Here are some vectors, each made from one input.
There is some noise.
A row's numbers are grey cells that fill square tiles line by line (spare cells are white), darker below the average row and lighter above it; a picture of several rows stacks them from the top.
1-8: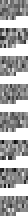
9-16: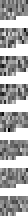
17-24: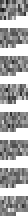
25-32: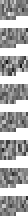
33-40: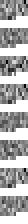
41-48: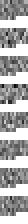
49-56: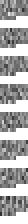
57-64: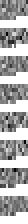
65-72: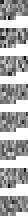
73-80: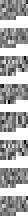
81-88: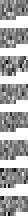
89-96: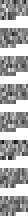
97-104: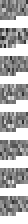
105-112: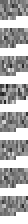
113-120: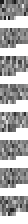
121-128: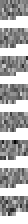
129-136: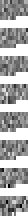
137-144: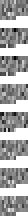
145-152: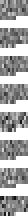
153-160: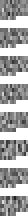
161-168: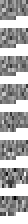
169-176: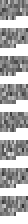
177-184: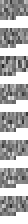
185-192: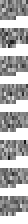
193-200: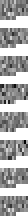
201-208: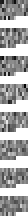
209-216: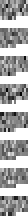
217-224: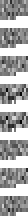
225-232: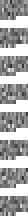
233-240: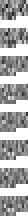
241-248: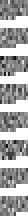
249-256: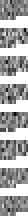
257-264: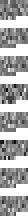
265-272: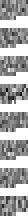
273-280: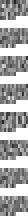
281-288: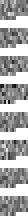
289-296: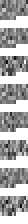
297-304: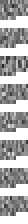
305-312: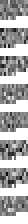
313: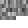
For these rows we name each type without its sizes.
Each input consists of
either a point on a circle and a true/false value, or a point on each of two lines.
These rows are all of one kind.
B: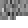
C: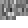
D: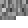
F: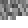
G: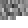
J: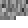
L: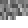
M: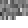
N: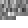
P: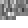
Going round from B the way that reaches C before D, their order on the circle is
B, J, G, F, L, M, C, P, N, D.
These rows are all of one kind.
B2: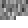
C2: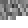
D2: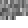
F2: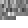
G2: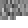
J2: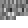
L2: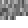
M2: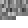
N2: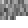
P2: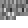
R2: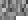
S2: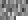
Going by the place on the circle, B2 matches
C2 and S2.
